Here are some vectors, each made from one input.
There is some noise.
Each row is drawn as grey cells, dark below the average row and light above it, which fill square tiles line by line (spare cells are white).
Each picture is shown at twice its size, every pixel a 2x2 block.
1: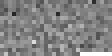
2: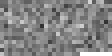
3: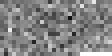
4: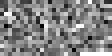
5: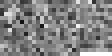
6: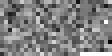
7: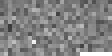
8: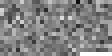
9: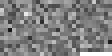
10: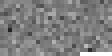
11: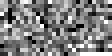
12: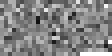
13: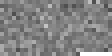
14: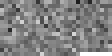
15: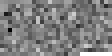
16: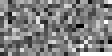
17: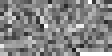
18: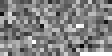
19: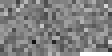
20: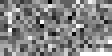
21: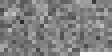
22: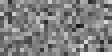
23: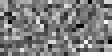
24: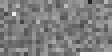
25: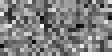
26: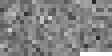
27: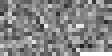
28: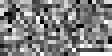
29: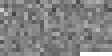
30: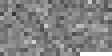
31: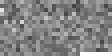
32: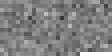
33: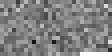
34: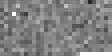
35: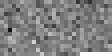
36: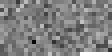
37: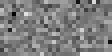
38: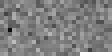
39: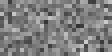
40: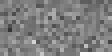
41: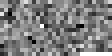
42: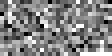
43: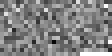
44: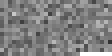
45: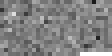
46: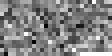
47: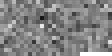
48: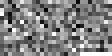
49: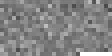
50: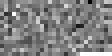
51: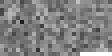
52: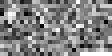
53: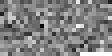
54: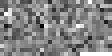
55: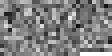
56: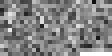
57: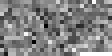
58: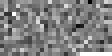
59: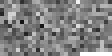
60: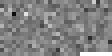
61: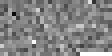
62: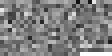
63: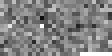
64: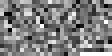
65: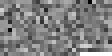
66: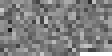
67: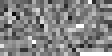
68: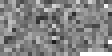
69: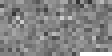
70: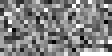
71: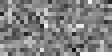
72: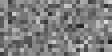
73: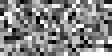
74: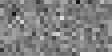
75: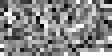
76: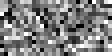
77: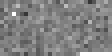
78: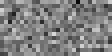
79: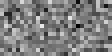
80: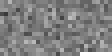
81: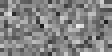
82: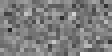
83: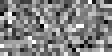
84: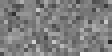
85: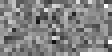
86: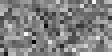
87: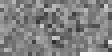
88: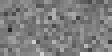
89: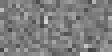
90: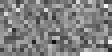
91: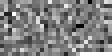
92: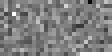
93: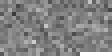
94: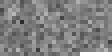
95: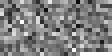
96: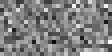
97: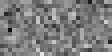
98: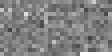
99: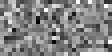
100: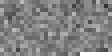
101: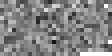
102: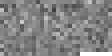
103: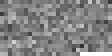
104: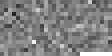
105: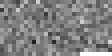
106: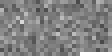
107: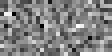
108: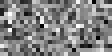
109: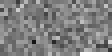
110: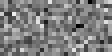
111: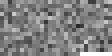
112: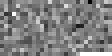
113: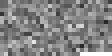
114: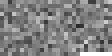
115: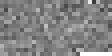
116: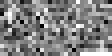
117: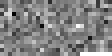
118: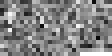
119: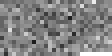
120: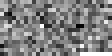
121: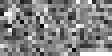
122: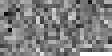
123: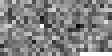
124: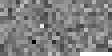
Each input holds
either a point on a 5-point line and a true/false value, or a list of up to three points on a 6-point circle.
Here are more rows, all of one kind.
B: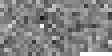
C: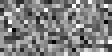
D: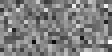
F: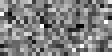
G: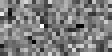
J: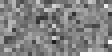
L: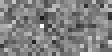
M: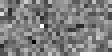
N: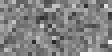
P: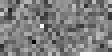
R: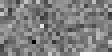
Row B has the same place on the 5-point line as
J, M and R.
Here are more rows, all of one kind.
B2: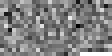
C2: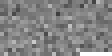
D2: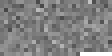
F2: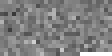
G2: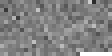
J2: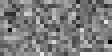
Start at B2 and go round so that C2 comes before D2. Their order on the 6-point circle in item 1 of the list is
B2, C2, G2, D2, J2, F2.
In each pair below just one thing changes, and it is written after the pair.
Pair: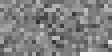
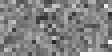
the place on the 5-point line
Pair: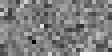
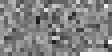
the true/false value
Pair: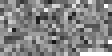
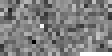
the true/false value
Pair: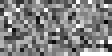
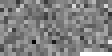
the place on the 5-point line
